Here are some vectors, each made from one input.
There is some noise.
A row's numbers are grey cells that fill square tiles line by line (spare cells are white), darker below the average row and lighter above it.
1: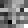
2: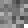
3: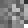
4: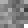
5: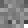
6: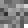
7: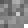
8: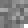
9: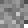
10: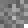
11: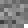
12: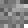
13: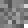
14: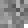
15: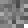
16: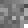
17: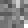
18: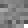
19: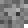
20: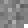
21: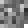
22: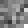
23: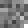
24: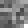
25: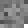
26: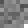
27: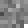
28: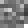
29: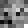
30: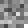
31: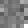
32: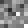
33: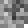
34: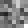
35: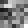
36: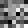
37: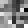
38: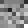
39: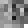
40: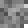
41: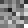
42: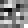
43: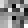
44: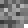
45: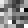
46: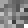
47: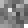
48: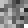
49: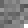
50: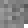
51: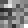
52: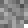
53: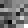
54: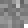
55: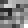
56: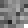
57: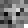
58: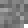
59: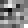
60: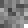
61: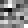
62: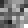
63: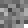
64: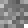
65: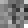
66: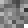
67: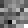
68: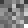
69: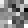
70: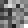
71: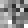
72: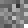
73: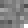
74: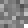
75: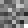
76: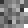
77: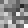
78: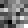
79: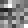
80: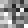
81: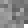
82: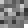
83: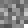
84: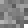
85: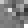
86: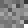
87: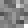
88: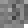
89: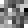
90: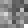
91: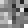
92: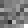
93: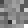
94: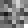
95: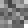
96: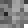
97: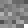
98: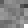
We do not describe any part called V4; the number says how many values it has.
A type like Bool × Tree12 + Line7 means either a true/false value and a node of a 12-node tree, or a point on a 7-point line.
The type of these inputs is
List2(Bool × V4).
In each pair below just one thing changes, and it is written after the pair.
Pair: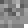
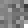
the true/false value in item 1 of the list
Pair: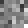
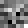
the value of V4 in item 2 of the list
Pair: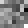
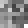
the true/false value in item 2 of the list
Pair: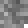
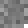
the value of V4 in item 2 of the list
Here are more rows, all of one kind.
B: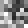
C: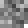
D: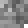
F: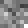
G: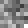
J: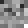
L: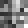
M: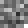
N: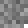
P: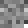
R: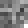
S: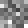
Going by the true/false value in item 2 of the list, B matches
F, J, L and R.
